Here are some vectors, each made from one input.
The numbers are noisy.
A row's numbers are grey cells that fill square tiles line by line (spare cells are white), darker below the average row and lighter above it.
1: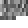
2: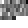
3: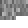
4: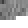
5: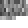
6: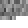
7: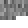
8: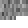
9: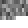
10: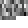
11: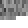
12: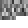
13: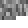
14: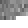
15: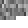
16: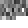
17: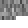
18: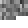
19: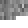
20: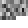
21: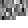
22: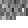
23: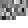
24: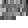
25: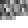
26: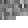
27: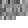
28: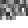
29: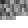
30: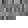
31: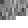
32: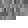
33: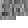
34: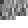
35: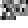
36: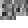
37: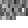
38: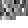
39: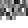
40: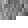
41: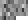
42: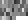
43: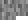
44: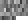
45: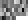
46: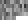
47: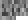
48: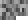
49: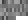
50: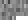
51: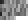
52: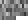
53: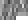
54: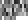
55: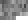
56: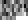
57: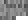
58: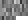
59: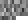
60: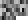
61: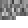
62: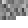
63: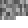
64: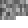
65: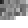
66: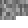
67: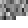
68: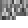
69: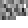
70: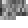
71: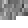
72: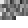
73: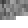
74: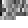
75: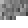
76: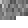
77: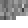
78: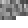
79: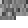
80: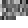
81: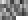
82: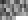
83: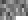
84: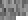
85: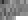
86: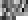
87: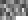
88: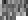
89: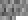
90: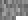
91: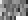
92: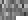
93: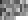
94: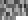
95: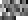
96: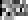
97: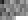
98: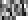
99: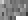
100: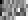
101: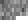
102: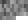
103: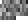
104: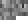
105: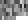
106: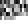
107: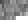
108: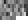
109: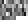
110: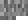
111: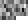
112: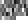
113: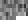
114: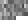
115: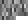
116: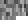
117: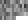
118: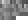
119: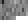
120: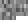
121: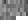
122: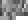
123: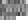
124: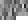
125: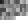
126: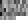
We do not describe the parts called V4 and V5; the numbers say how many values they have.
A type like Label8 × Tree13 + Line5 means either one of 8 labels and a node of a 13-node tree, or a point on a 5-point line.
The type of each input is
Bool × (Line6 + V5) × V4.
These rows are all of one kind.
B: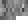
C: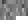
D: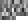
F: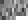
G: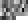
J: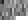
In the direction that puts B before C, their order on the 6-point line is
B, D, G, C, J, F.
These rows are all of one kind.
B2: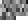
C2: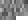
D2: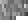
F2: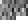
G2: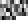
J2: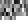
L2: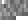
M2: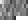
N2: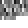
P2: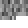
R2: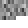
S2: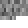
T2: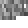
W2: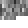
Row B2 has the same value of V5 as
F2, M2 and W2.
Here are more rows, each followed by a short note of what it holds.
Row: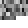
a true/false value, a value of V4 and a value of V5
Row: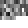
a point on a 6-point line, a true/false value and a value of V4
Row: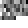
a true/false value, a value of V4 and a value of V5
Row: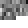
a true/false value, a value of V4 and a value of V5
